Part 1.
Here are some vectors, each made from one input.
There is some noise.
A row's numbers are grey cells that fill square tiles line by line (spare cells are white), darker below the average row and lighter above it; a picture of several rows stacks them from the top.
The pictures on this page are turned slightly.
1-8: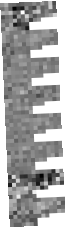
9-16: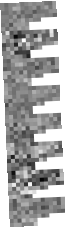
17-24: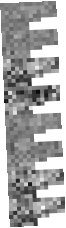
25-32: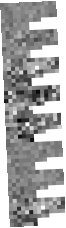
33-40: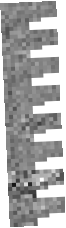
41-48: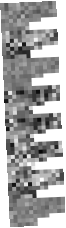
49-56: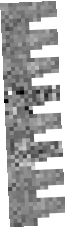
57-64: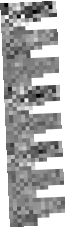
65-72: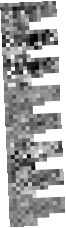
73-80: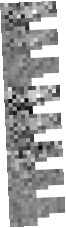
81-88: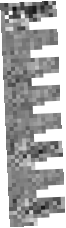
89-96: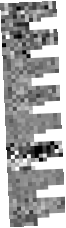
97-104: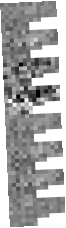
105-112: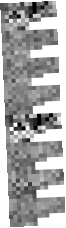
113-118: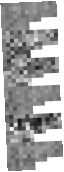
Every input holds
either a fixed value, or a point on each of two 4-point lines, or four true/false values.
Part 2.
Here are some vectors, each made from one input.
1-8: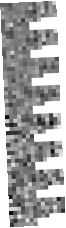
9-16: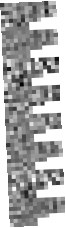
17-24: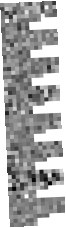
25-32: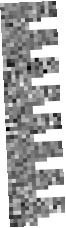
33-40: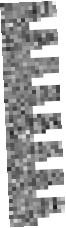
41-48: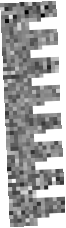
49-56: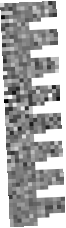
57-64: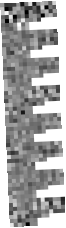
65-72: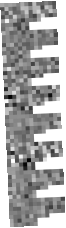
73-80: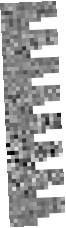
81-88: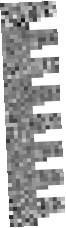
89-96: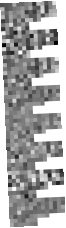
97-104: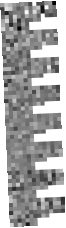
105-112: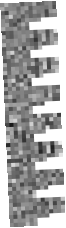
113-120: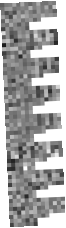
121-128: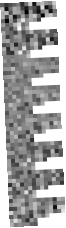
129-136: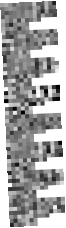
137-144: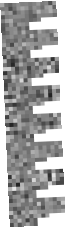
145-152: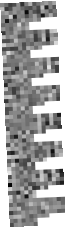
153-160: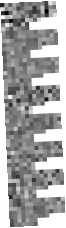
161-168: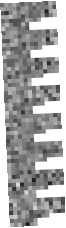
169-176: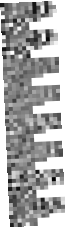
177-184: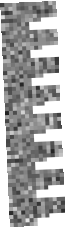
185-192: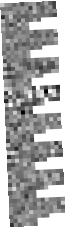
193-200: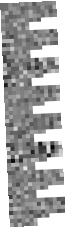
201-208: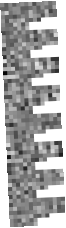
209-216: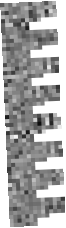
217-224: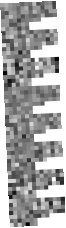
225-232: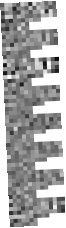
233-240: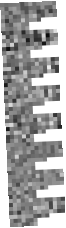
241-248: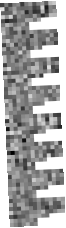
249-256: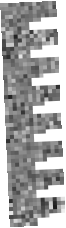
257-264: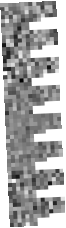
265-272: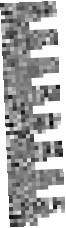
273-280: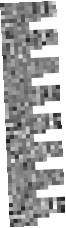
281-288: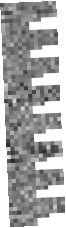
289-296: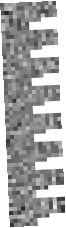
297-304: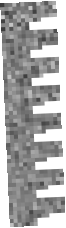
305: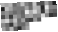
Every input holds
a list of up to two points on an 11-point line.
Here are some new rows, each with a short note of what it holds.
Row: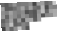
a list of two items
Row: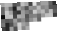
the empty list
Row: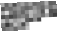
a list of one item
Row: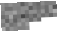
a list of two items
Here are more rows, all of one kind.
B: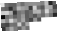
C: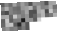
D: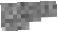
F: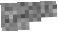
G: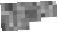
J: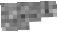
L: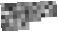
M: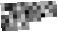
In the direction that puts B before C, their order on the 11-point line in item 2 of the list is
J, F, B, G, M, D, C, L.
